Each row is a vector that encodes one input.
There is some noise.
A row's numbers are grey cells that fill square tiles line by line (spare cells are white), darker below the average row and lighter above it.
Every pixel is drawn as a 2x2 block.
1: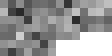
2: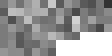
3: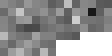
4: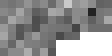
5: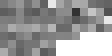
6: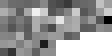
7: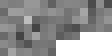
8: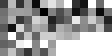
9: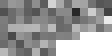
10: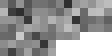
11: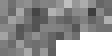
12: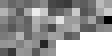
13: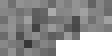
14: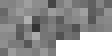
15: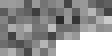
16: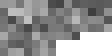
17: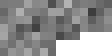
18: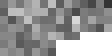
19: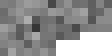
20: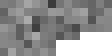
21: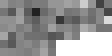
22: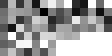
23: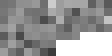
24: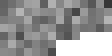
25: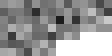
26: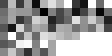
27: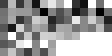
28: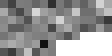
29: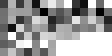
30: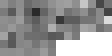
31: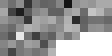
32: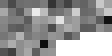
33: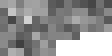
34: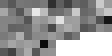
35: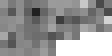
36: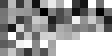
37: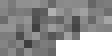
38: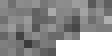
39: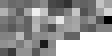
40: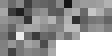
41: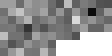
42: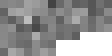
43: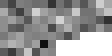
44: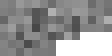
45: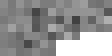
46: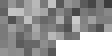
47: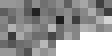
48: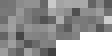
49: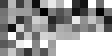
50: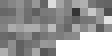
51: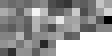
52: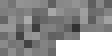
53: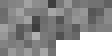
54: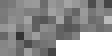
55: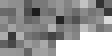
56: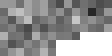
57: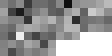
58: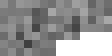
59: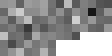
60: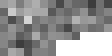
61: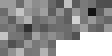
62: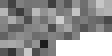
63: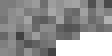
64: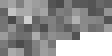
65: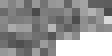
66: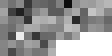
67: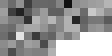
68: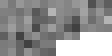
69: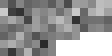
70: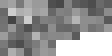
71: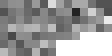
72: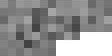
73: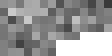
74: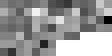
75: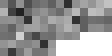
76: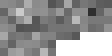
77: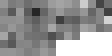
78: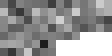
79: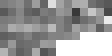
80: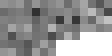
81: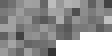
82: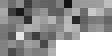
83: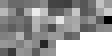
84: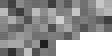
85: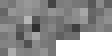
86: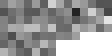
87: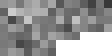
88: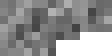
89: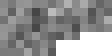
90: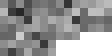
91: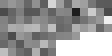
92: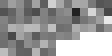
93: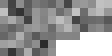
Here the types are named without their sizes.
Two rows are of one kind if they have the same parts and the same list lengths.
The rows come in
3 kinds.
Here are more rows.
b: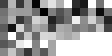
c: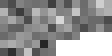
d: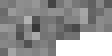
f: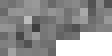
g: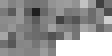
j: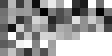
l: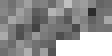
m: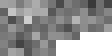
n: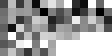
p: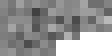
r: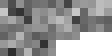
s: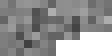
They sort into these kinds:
b, j, n
c, r
d, f, g, l, m, p, s

